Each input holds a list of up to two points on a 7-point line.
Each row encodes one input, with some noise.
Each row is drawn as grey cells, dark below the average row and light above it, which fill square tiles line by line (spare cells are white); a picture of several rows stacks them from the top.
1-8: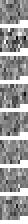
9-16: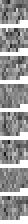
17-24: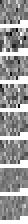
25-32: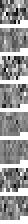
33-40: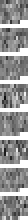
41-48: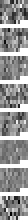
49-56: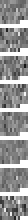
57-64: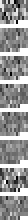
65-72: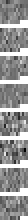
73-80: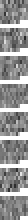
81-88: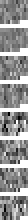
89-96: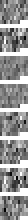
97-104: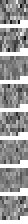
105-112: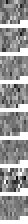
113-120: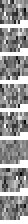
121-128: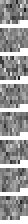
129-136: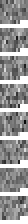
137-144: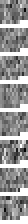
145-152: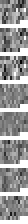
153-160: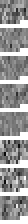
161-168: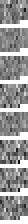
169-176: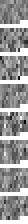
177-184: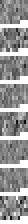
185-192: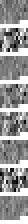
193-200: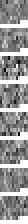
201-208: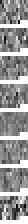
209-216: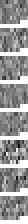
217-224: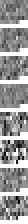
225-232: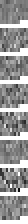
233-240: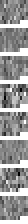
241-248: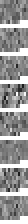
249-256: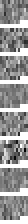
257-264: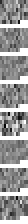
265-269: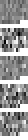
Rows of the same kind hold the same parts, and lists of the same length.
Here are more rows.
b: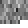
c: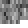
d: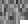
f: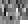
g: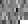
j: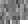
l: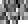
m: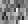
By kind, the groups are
b, c, g
d, f
j, l, m

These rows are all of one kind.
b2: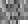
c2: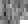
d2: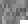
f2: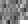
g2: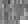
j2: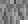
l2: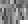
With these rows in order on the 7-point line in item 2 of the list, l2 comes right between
d2 and f2.
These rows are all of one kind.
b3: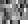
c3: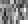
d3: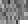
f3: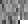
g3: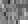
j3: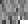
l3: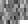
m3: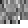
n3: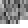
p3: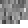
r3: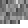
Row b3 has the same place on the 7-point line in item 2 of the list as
f3, j3, m3 and p3.
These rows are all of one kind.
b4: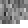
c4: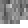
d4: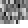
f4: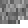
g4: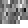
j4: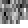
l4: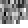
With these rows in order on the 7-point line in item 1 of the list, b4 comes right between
f4 and l4.
